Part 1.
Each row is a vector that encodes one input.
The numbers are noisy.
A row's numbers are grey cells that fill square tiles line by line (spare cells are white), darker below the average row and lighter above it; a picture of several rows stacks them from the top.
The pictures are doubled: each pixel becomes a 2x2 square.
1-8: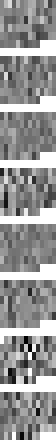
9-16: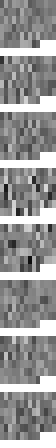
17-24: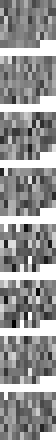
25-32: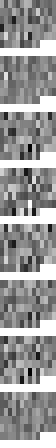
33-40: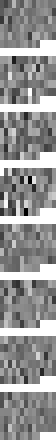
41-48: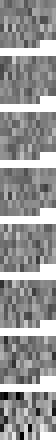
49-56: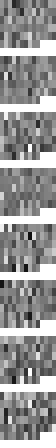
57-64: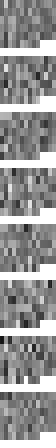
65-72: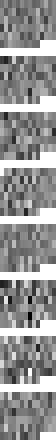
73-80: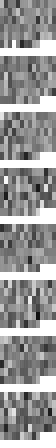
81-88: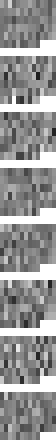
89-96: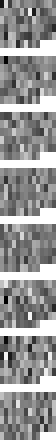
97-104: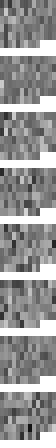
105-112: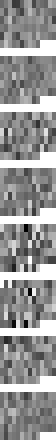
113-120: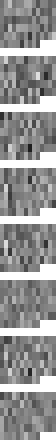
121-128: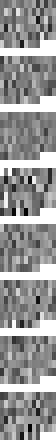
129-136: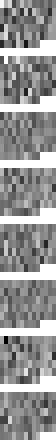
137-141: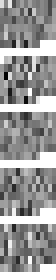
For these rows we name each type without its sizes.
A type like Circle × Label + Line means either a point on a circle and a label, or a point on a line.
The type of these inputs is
List(Line × Line) + Tree.
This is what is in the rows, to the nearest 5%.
About 40% of them hold a node of a tree. The rest are lists of items, each a point on each of two lines.
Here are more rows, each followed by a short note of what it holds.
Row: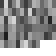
a list of one item
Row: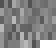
a list of two items
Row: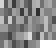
a node of a tree
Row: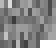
a node of a tree
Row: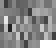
a list of one item
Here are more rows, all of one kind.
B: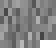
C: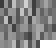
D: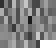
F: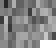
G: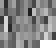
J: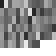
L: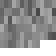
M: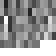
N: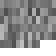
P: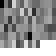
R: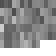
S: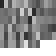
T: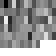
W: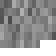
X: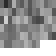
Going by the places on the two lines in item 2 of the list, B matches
F, J, R and X.
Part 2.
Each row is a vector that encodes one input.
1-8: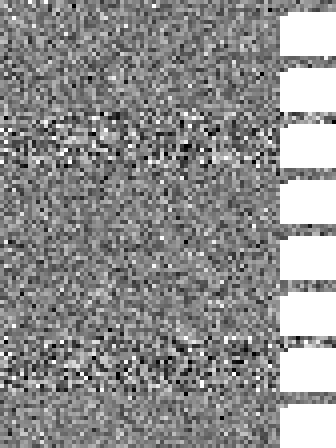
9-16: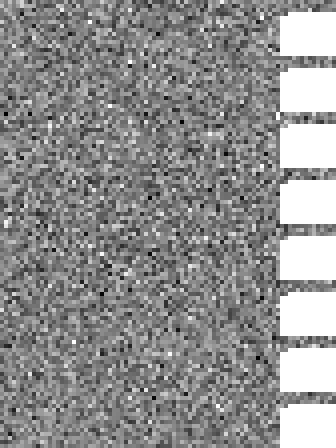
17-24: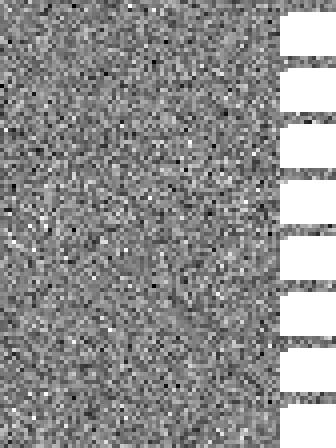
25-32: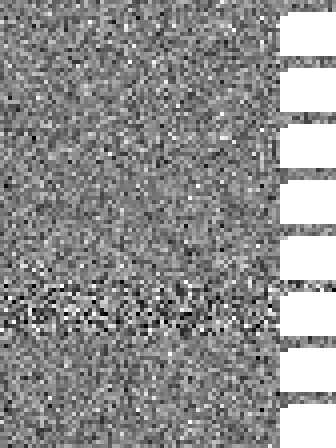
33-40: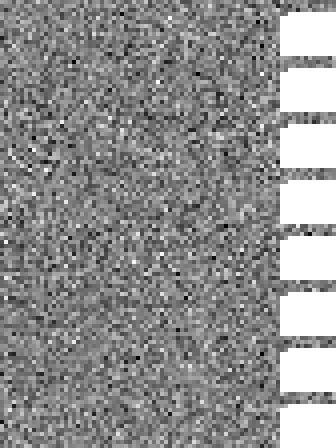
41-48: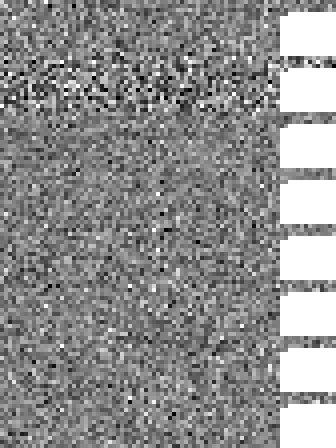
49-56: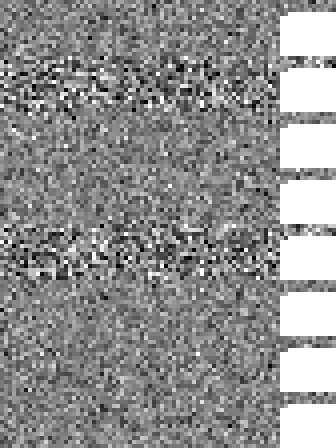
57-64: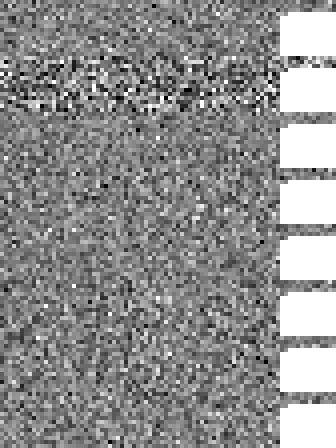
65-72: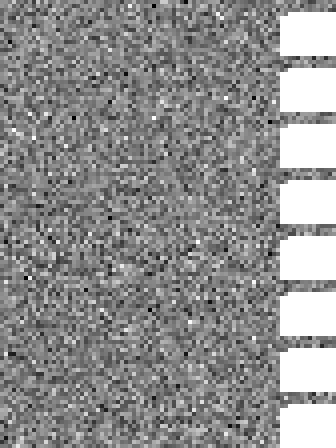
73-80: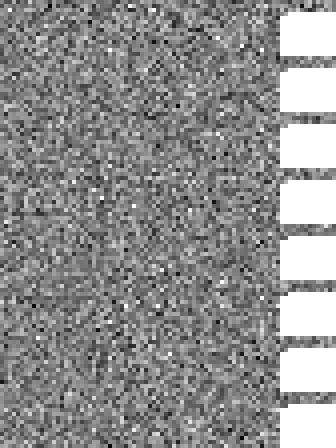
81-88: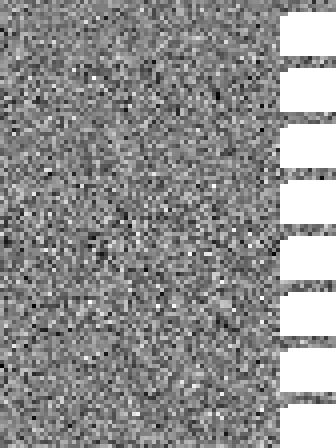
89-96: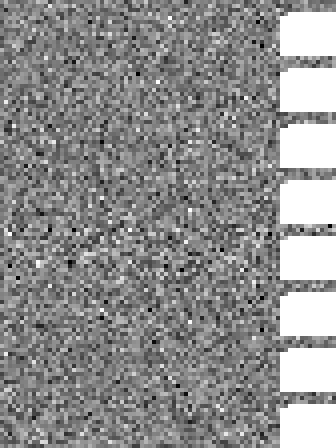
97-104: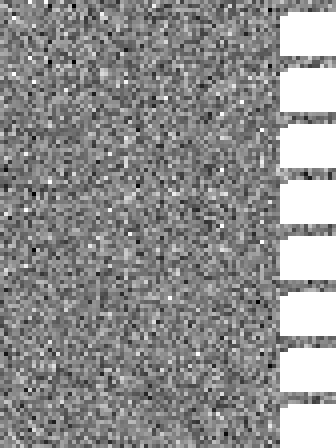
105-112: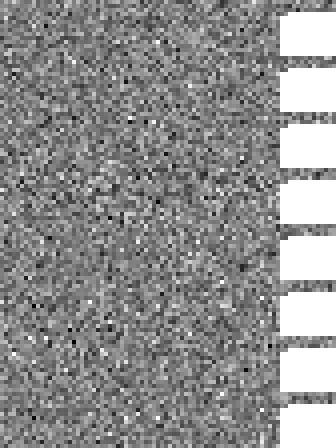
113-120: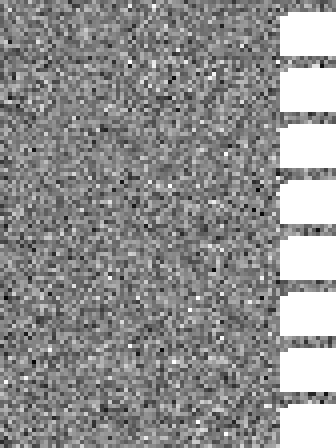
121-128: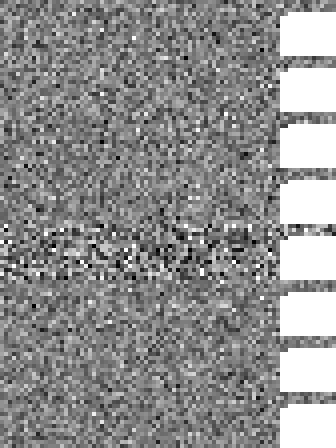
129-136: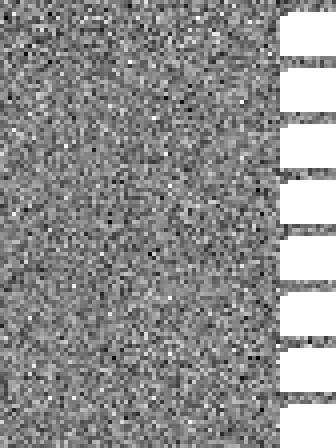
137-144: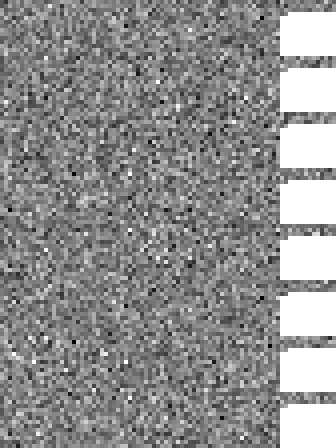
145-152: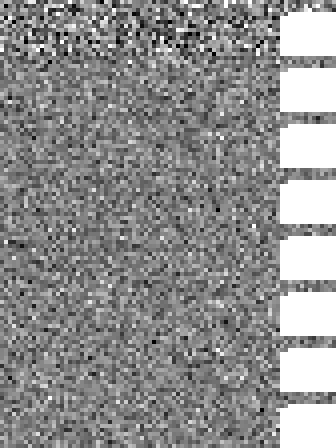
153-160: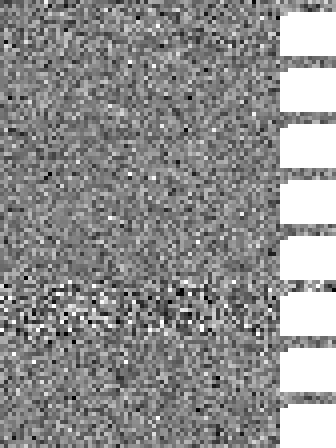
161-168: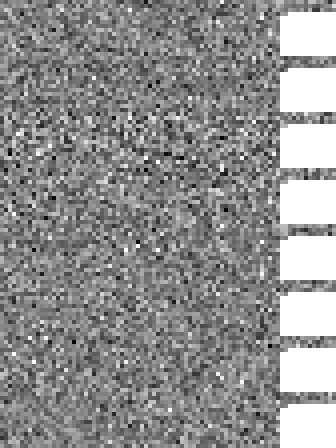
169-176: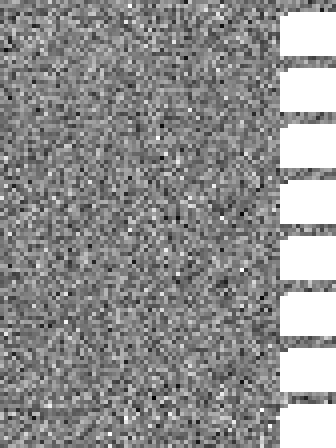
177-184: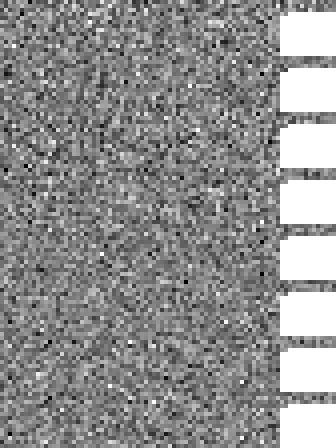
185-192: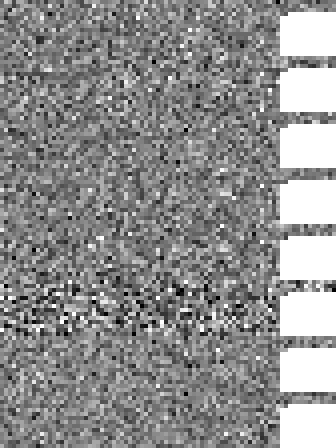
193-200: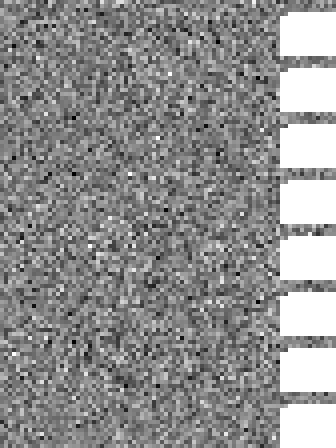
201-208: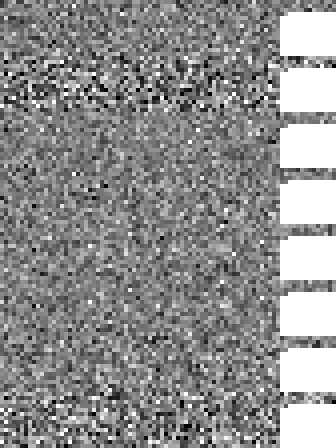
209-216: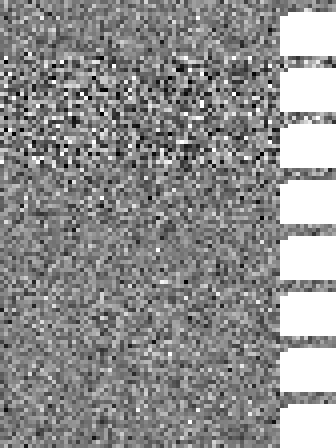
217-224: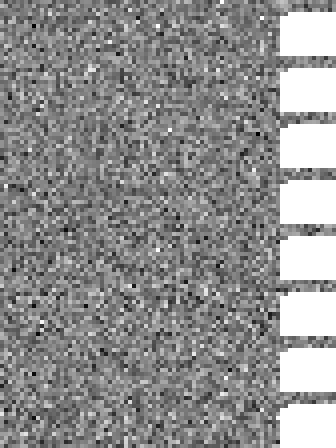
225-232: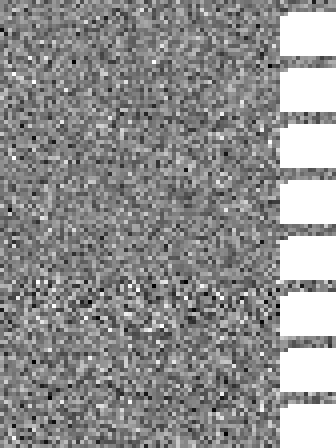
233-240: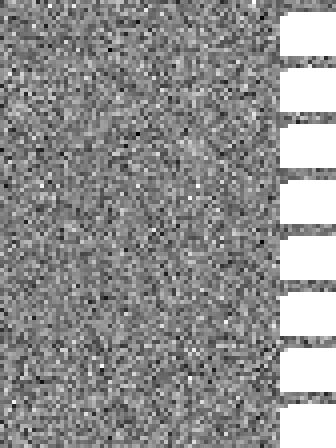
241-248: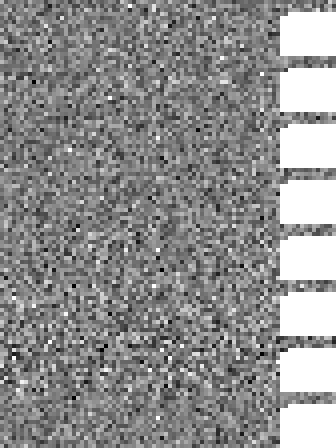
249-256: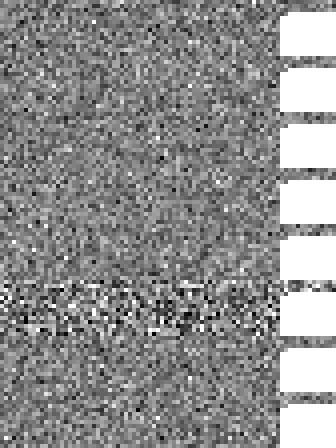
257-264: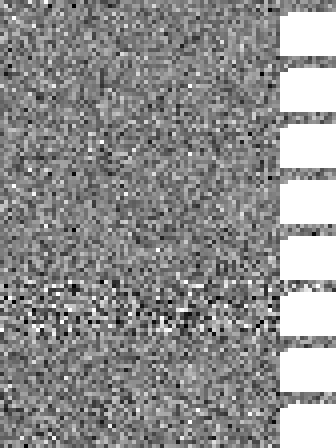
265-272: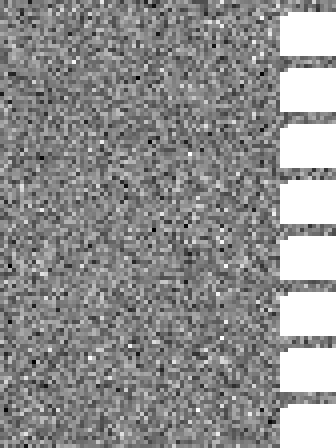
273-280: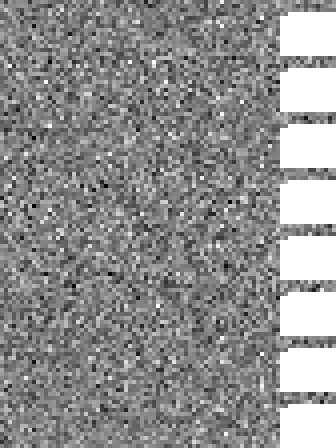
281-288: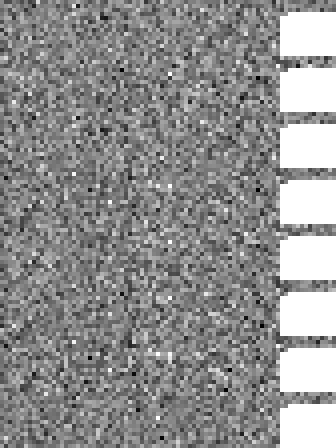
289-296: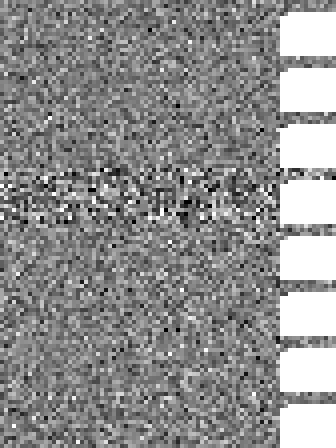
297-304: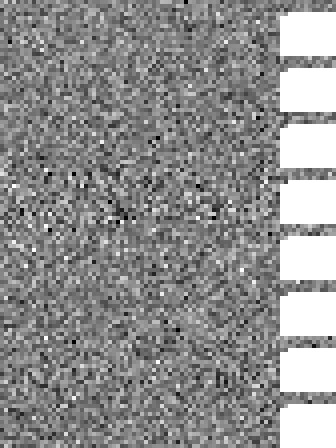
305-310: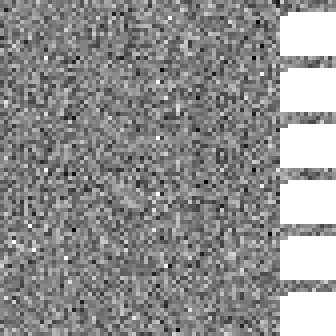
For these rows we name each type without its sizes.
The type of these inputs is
Bool × Bool × Bool × Bool × Bool × Line + Label.
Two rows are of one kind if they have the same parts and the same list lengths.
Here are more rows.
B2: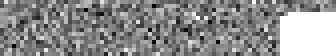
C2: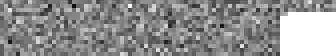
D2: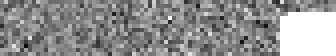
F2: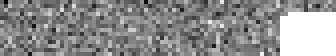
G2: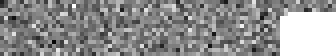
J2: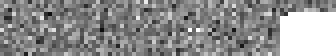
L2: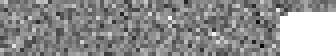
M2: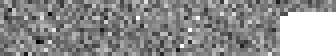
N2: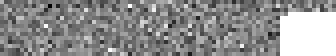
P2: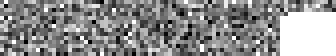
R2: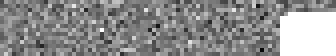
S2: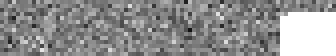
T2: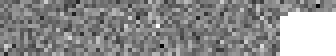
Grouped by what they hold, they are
B2, C2, D2, F2, G2, J2, L2, M2, N2, R2, S2, T2
P2

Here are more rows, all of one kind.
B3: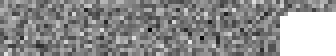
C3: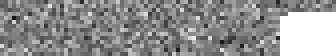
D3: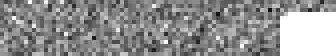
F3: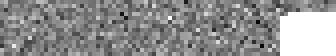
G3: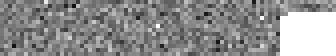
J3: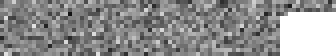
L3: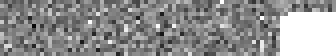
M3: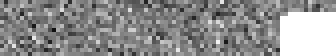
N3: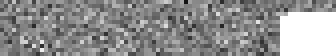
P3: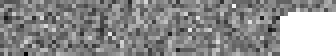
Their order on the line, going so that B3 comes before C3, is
B3, J3, C3, P3, F3, N3, D3, G3, L3, M3.
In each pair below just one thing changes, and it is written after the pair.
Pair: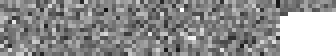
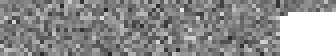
one of the five true/false values
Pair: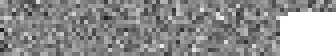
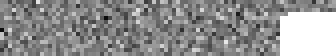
one of the five true/false values
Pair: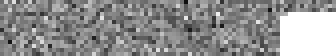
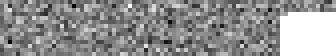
the place on the line
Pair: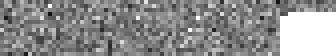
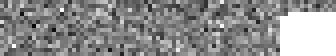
the place on the line
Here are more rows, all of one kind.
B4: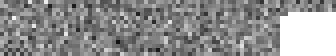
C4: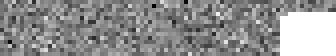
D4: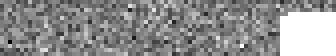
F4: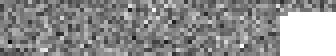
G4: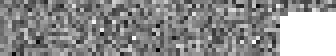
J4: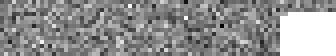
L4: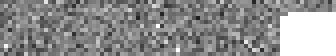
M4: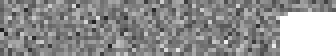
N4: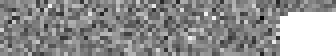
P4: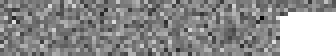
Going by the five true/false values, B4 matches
D4, F4, G4 and P4.
